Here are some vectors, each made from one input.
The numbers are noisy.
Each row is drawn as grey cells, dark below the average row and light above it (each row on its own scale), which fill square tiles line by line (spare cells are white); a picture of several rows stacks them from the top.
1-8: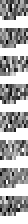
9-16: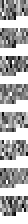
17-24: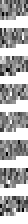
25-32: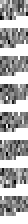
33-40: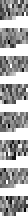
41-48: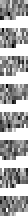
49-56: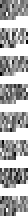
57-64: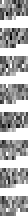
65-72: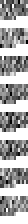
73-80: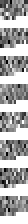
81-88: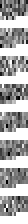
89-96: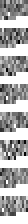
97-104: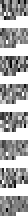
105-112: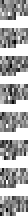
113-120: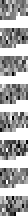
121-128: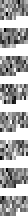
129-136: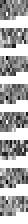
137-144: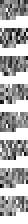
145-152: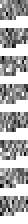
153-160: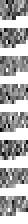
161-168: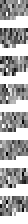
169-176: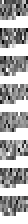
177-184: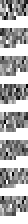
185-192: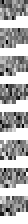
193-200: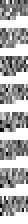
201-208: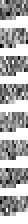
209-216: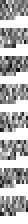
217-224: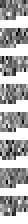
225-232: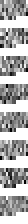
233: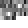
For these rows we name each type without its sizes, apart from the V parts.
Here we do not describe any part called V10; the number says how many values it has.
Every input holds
a point on a line, together with either a fixed value, or a true/false value and a value of V10.
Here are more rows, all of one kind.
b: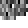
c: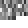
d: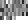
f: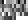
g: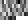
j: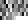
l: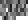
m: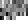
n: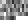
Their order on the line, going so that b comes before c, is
b, j, d, l, f, g, m, c, n.
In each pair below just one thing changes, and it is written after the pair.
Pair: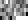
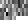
the place on the line
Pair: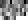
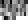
the true/false value
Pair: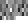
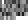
the place on the line
